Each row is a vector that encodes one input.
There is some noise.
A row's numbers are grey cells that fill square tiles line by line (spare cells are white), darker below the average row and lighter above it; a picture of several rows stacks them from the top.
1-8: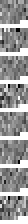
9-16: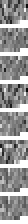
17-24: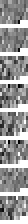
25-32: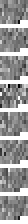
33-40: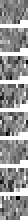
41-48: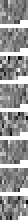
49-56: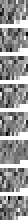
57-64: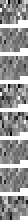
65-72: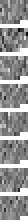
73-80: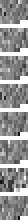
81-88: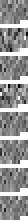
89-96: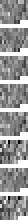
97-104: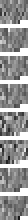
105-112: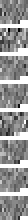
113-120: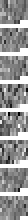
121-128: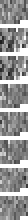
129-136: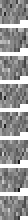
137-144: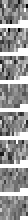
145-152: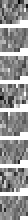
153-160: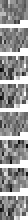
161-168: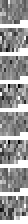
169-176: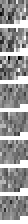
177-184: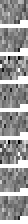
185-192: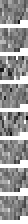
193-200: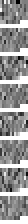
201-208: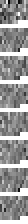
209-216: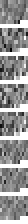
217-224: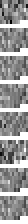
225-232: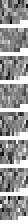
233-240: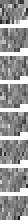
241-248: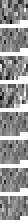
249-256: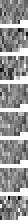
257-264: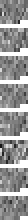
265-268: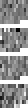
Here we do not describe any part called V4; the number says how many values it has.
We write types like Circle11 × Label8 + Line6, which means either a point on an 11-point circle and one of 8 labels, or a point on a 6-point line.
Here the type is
Circle20 + Label7 × V4 + Unit.
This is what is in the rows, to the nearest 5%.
About 65% of them hold a point on a 20-point circle. A few of them hold a fixed value. The rest hold one of 7 labels and a value of V4.
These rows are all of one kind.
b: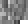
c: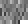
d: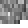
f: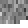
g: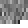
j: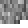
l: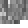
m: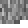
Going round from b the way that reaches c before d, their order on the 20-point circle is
b, g, c, f, d, j, m, l.
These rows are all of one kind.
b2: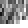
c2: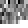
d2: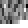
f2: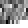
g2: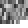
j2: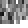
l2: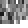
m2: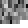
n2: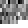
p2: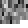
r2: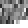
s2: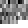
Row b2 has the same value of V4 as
j2 and l2.
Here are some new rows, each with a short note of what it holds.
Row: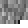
a point on a 20-point circle
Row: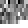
one of 7 labels and a value of V4
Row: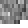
a point on a 20-point circle
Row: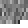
a point on a 20-point circle
